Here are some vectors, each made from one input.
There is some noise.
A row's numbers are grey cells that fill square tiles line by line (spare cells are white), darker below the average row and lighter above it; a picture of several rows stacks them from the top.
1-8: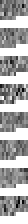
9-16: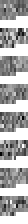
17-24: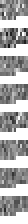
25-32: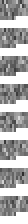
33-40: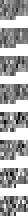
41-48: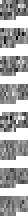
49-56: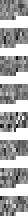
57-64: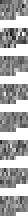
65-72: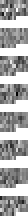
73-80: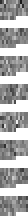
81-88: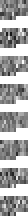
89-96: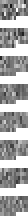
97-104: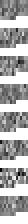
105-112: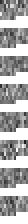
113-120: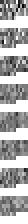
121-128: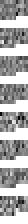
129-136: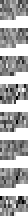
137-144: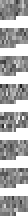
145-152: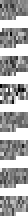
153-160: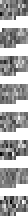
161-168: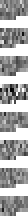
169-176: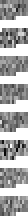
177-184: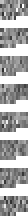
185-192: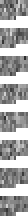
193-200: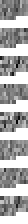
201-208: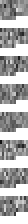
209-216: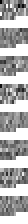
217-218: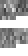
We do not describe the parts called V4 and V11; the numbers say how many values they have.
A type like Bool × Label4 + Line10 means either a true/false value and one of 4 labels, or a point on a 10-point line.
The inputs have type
Bool × Bool × Bool + (Line6 + V4) × V11.
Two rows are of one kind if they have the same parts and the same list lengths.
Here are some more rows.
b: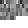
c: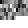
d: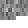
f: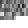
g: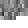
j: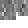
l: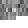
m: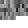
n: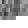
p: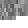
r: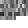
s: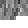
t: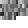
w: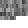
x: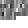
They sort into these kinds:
b, d, l, x
c, g, m, n, r, s, t, w
f, j, p

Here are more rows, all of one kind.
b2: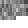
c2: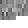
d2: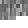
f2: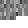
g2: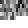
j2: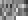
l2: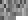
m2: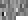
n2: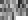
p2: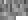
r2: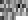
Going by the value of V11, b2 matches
g2, j2, n2 and p2.
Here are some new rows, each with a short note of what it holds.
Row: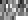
a value of V4 and a value of V11
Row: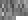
three true/false values
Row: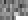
three true/false values
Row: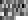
three true/false values
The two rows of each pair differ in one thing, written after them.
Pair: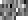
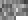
the value of V4
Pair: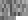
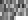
the value of V11
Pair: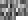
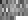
the value of V4
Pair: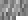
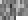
the value of V11
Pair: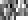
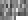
the value of V11
